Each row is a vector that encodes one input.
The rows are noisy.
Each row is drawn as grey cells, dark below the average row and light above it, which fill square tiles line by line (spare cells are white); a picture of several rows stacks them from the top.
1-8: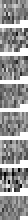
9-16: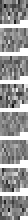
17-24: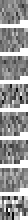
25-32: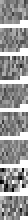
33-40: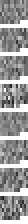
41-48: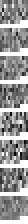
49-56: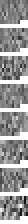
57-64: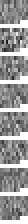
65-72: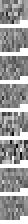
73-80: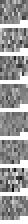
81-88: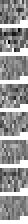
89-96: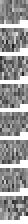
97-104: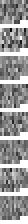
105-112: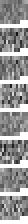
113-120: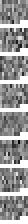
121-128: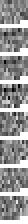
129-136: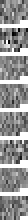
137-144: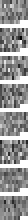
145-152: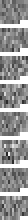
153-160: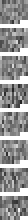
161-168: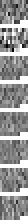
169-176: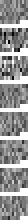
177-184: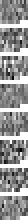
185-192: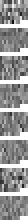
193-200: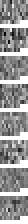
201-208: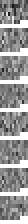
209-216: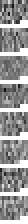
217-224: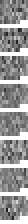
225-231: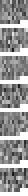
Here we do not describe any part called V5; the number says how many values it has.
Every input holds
a point on a 9-point line and a value of V5, together with either one of 8 labels, or four true/false values.
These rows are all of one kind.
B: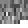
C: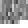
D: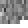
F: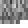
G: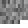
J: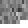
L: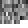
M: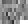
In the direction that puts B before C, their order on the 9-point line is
L, J, B, G, C, M, D, F.
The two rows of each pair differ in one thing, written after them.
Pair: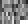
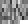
the value of V5
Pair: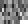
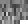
the place on the 9-point line
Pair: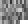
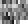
one of the four true/false values
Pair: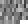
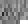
one of the four true/false values
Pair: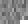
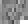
one of the four true/false values
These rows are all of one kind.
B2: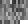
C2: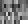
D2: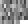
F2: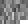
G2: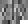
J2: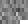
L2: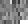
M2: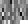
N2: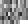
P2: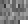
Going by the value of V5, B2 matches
D2, G2 and J2.
